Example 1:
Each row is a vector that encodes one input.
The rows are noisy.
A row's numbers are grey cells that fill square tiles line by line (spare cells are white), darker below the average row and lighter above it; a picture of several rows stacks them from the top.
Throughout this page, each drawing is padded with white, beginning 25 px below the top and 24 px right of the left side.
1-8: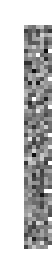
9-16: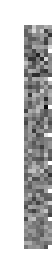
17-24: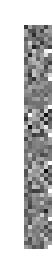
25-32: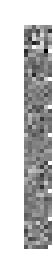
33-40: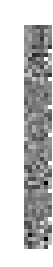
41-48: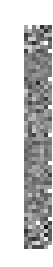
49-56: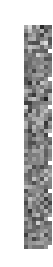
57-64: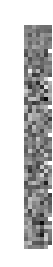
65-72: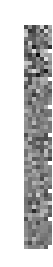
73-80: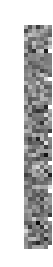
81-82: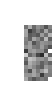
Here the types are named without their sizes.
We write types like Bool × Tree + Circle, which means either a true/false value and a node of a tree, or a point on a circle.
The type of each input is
Line.
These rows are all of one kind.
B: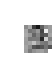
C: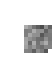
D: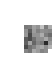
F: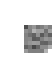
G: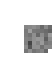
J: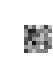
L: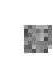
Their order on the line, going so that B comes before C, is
B, C, G, L, J, F, D.
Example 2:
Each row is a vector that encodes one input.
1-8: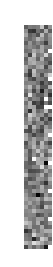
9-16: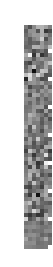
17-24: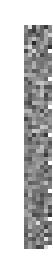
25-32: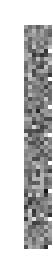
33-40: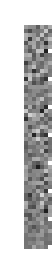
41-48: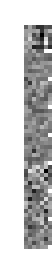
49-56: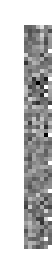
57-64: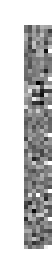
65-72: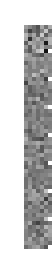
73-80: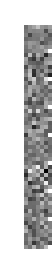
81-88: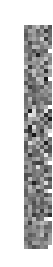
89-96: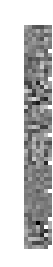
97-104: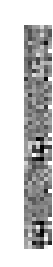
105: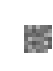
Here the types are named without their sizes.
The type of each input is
Line.
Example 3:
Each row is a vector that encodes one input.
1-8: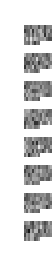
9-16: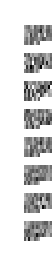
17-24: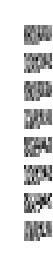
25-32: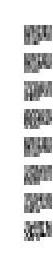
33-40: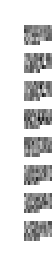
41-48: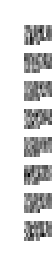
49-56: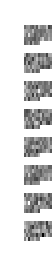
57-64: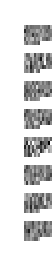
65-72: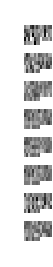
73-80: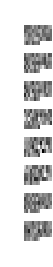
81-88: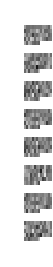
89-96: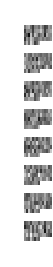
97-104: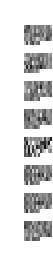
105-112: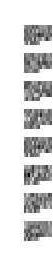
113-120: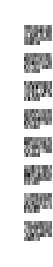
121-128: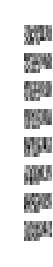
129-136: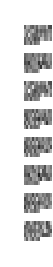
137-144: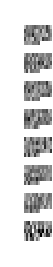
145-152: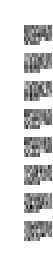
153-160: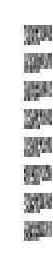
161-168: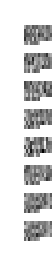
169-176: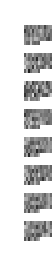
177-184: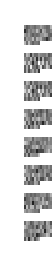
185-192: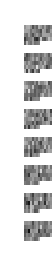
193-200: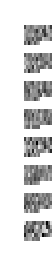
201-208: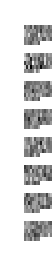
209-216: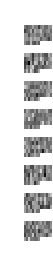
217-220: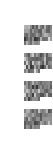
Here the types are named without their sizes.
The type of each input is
Bool × Bool × Bool + Unit.
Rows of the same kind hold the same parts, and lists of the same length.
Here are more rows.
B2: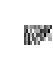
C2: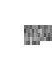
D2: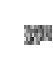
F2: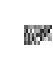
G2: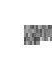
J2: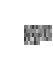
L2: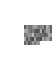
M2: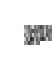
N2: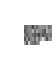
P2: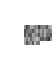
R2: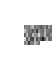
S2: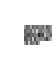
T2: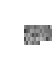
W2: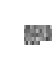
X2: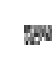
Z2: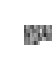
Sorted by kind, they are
B2, F2
C2, D2, G2, J2, L2, M2, N2, P2, R2, S2, T2, W2, X2, Z2

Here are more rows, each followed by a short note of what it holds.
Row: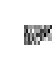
a fixed value
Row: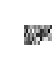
a fixed value
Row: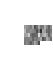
three true/false values
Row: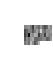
three true/false values
